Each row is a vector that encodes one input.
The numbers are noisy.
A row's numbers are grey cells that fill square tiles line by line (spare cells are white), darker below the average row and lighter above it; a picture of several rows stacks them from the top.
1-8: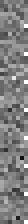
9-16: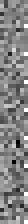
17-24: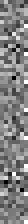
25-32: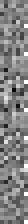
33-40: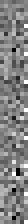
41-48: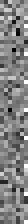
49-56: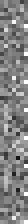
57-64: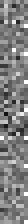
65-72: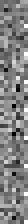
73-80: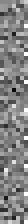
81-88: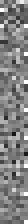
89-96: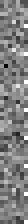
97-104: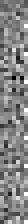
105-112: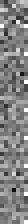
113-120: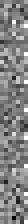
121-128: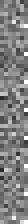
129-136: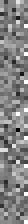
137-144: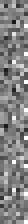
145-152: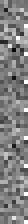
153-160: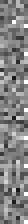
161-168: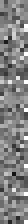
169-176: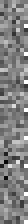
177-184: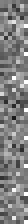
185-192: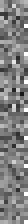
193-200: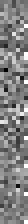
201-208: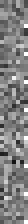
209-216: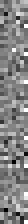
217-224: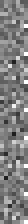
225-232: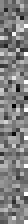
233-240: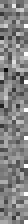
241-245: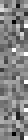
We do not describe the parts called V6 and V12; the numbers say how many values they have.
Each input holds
a value of V6, together with either a node of a 10-node tree, or a true/false value and a value of V12.
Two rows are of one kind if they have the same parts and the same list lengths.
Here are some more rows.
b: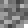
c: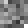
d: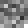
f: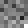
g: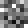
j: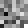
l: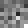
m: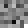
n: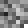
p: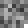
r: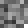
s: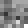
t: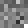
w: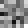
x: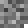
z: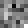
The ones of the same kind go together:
b, c, d, f, l, p, r, t, x, z
g, j, m, n, s, w

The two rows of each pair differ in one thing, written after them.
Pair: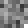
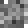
the value of V6
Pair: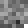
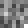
the value of V6
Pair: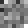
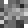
the value of V12
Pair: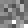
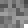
the value of V12
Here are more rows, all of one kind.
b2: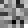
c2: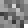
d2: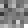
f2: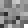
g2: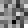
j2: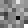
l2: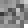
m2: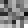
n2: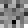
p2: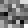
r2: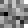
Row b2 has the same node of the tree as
g2 and n2.
